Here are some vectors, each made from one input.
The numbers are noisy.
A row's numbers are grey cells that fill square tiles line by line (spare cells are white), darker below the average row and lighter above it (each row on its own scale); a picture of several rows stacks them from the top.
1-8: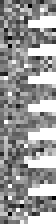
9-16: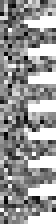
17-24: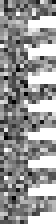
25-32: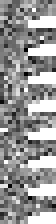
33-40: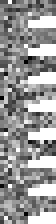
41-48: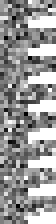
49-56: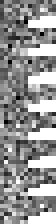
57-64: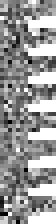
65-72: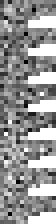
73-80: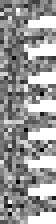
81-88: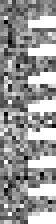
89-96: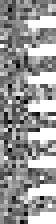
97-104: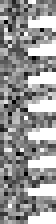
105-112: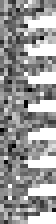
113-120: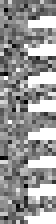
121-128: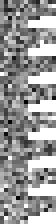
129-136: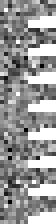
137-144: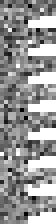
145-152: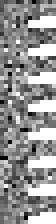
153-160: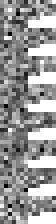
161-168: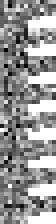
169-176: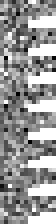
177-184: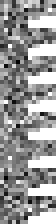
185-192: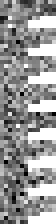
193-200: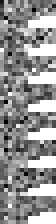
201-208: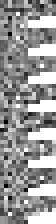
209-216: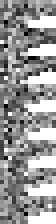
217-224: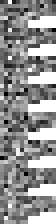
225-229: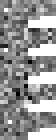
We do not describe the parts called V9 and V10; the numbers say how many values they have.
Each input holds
a value of V10, together with either a point on a 6-point line, or a true/false value and a value of V9.
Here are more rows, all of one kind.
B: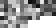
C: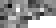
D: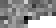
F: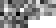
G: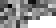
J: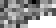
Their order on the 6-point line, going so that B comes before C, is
B, C, G, D, F, J.
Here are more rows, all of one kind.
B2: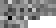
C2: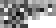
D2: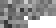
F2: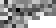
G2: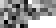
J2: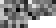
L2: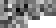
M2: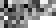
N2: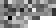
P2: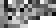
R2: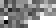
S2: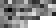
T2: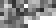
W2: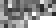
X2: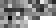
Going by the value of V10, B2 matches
D2, F2, N2 and P2.
